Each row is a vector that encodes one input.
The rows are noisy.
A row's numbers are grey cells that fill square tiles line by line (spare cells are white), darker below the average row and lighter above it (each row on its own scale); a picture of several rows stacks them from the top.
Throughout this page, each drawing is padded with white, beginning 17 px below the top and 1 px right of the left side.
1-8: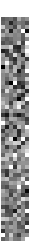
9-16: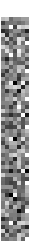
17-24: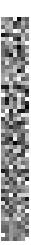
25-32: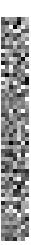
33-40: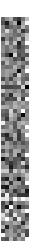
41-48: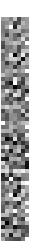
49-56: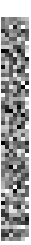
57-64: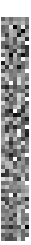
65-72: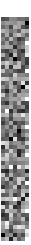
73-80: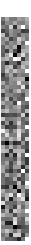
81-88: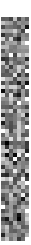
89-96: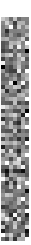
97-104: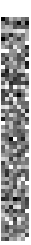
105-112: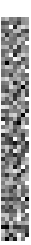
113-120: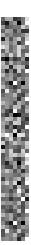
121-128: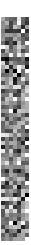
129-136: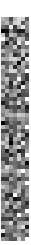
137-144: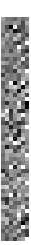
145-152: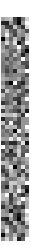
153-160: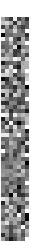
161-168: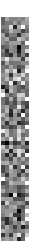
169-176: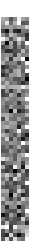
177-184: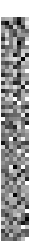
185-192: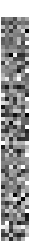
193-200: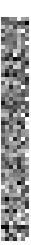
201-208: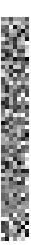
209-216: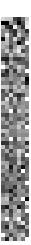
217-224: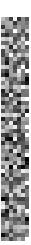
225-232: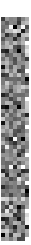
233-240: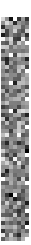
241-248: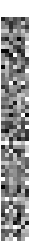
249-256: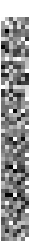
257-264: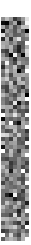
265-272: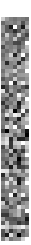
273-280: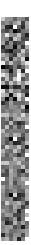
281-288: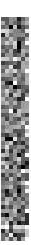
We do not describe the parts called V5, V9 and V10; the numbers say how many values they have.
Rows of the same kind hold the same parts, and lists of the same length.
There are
3 kinds of row.
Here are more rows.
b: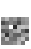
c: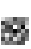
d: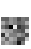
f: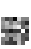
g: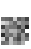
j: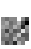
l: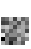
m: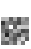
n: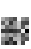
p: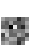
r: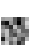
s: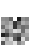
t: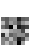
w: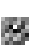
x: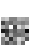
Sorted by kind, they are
b, c, m, p, r, s, x
d, g, t, w
f, j, l, n

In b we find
a point on an 8-point line and a true/false value.
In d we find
a true/false value, a value of V9 and a value of V10.
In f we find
one of 11 labels and a value of V5.
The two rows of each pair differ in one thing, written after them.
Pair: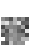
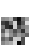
the true/false value
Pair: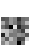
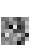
the value of V10
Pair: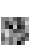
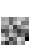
the true/false value
